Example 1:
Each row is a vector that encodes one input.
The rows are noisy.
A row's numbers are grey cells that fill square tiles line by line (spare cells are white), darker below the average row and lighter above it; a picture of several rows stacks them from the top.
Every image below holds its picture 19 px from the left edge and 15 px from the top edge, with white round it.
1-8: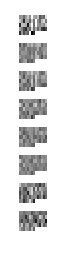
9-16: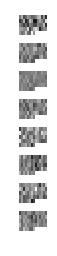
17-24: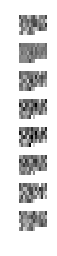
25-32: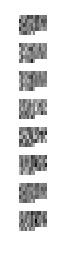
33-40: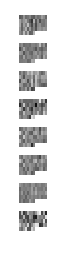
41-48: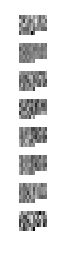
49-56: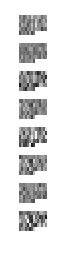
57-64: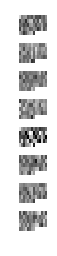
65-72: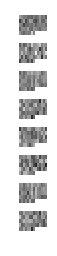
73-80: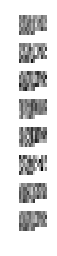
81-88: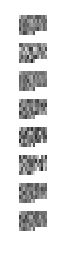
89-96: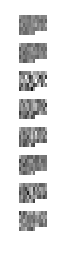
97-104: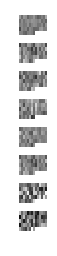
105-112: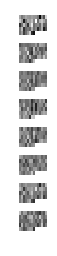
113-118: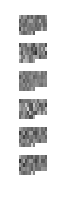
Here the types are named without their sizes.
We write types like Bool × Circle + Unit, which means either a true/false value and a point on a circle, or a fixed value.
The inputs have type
Line.
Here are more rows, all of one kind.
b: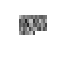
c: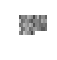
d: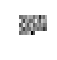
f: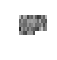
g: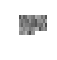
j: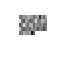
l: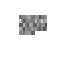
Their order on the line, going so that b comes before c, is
b, f, g, l, d, j, c.
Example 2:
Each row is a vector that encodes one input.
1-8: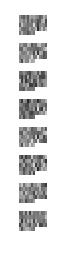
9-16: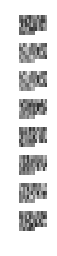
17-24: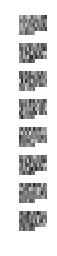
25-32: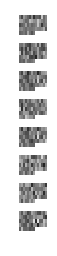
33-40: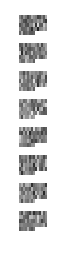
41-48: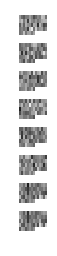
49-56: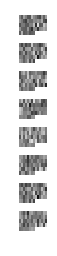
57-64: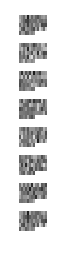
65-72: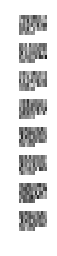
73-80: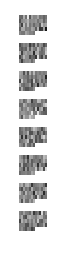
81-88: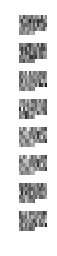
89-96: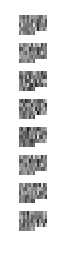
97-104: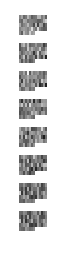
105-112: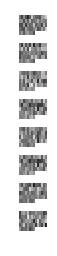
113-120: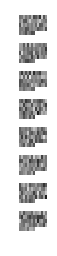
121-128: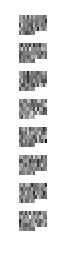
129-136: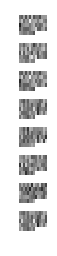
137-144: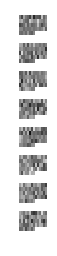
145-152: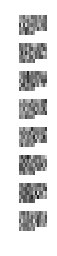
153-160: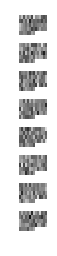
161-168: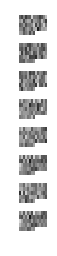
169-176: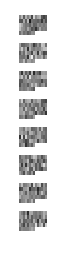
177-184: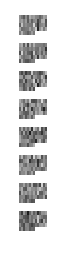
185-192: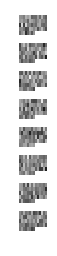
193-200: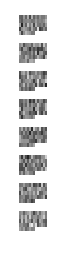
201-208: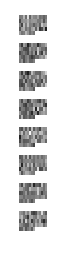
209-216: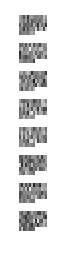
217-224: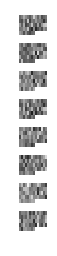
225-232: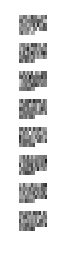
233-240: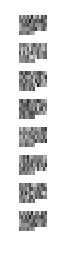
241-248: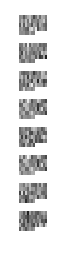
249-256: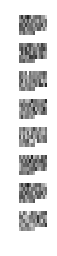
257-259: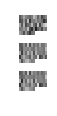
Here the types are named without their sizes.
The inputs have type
Bool × Bool × Bool × Bool × Bool.
